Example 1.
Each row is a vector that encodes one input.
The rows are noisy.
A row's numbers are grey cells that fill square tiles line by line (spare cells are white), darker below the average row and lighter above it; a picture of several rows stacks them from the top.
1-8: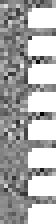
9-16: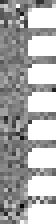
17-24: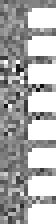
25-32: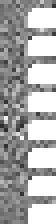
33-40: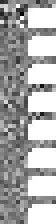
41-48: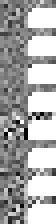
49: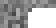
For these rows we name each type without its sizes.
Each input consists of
a point on each of two lines, together with either a point on a circle, or a fixed value.
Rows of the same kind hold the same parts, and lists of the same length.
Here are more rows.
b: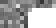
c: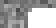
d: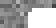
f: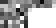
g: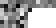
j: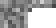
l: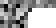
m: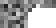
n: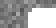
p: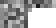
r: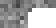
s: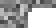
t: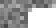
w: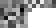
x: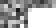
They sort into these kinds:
b, f, l, m, n, t, w
c, d, g, j, p, r, s, x

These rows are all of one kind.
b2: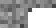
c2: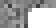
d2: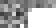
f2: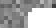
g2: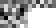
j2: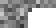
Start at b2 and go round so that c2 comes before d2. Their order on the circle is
b2, f2, c2, d2, g2, j2.
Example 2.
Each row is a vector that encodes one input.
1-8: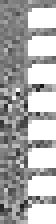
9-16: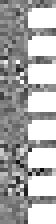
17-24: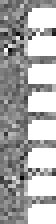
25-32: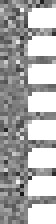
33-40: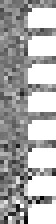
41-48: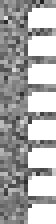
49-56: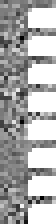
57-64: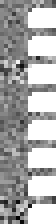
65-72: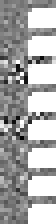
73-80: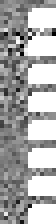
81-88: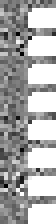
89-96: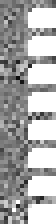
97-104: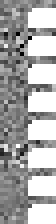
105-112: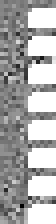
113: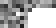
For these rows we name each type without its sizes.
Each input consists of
either a point on a circle, or a point on each of two lines.
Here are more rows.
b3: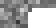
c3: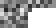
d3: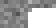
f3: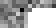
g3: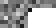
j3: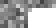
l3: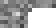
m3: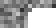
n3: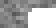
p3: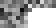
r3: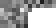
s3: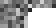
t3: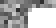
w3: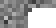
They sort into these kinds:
b3, c3, d3, j3, n3, r3
f3, g3, l3, m3, p3, s3, t3, w3

